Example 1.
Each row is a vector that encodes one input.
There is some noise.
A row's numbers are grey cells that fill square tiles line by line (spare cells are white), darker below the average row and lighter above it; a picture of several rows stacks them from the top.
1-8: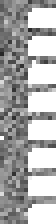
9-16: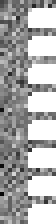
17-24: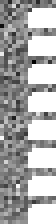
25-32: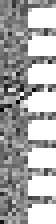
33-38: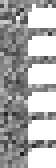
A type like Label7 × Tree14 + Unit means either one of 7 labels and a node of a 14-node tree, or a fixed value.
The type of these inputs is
Bool × Bool × Bool.
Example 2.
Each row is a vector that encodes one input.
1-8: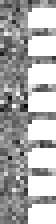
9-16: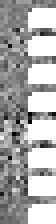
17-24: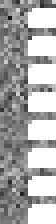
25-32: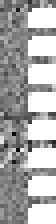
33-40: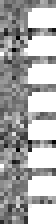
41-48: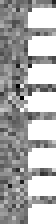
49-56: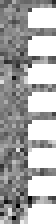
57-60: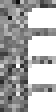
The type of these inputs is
Circle9 + Unit.
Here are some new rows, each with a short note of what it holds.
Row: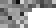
a fixed value
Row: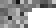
a fixed value
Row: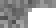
a point on a 9-point circle
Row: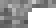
a point on a 9-point circle
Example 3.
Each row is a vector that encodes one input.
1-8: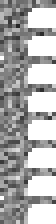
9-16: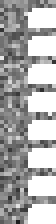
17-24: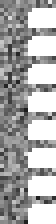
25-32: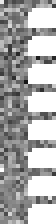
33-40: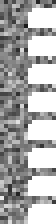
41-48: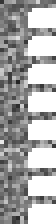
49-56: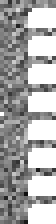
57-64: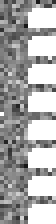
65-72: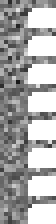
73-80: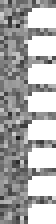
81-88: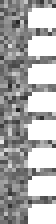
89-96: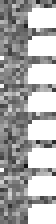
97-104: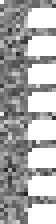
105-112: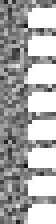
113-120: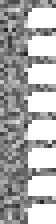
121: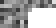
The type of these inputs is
Line16.
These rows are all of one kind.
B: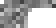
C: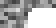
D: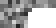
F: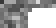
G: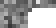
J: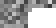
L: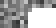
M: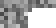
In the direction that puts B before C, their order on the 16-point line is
B, C, D, G, F, J, M, L.
